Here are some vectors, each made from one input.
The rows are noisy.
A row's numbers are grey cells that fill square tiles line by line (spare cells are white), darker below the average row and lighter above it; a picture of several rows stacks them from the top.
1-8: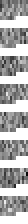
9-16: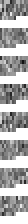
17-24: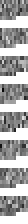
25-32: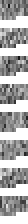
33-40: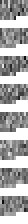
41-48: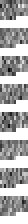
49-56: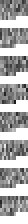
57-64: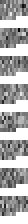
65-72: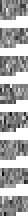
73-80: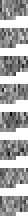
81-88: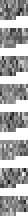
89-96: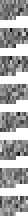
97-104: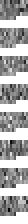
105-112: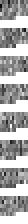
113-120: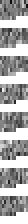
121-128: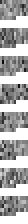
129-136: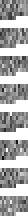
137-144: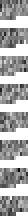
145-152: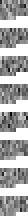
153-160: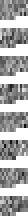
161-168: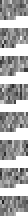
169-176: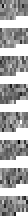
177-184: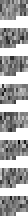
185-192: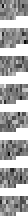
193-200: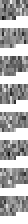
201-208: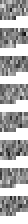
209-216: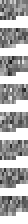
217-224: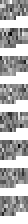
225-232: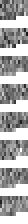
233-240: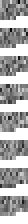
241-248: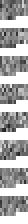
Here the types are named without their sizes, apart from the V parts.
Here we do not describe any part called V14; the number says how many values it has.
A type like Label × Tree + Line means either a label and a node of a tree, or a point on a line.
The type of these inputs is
Circle × (Circle + Unit) × V14.
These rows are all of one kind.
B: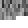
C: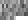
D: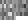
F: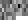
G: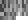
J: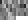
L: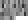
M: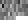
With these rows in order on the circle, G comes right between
F and J.
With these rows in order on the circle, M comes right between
B and L.
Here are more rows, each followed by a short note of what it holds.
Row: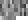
a point on a circle and a value of V14
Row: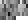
a point on each of two circles and a value of V14
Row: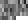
a point on each of two circles and a value of V14
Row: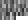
a point on each of two circles and a value of V14
